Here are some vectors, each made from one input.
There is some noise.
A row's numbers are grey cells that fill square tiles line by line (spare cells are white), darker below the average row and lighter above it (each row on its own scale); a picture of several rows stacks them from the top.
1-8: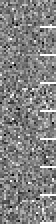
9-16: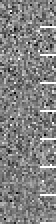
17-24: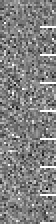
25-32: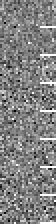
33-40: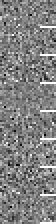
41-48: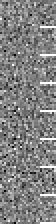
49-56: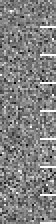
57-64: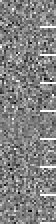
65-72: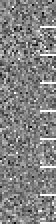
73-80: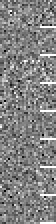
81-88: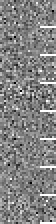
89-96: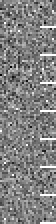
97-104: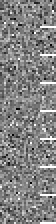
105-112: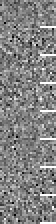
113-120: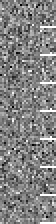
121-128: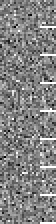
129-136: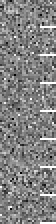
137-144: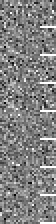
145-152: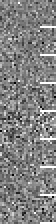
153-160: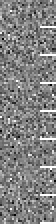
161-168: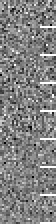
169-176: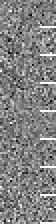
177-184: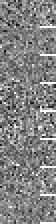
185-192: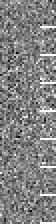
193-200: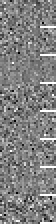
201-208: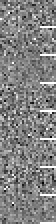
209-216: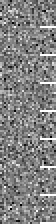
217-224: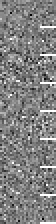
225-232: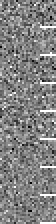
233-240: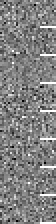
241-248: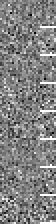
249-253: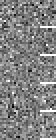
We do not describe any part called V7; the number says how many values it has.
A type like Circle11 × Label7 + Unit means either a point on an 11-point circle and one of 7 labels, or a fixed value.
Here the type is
(Line4 × Line6 + V7) × List2(Circle8).
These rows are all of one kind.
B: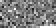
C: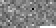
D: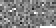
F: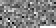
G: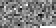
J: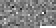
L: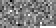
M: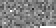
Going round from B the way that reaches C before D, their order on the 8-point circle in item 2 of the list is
B, L, M, C, D, F, J, G.
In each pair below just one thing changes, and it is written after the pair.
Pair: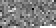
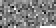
the place on the 8-point circle in item 2 of the list
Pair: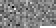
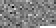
the place on the 8-point circle in item 2 of the list
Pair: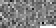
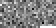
the place on the 8-point circle in item 2 of the list
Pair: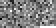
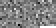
the place on the 6-point line
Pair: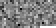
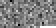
the place on the 8-point circle in item 2 of the list
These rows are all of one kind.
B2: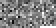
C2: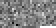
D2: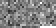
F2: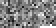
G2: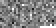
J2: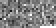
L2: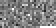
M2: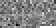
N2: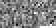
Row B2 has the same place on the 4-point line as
J2 and L2.
